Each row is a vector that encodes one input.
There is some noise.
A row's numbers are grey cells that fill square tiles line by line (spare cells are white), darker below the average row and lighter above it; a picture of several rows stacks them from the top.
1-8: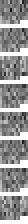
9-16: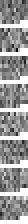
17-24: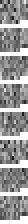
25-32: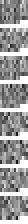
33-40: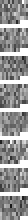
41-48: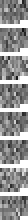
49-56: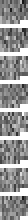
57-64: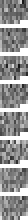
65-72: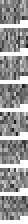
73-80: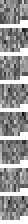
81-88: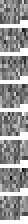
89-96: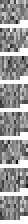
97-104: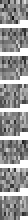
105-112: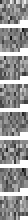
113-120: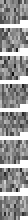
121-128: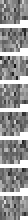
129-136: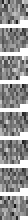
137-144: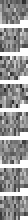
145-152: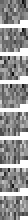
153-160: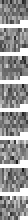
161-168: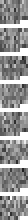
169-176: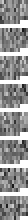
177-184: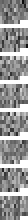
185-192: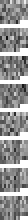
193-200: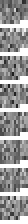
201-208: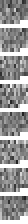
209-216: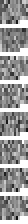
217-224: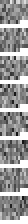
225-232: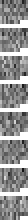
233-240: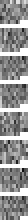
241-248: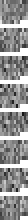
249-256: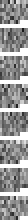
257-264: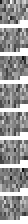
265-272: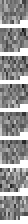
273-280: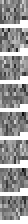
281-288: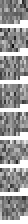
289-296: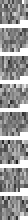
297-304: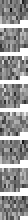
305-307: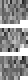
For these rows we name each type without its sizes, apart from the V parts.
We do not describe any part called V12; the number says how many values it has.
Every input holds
either a point on a line, or a node of a tree and a true/false value, or a value of V12.
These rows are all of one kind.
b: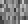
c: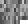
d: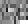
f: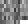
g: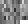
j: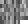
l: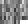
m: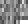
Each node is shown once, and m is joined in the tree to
d and j.
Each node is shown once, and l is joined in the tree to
f.
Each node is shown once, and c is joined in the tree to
b.
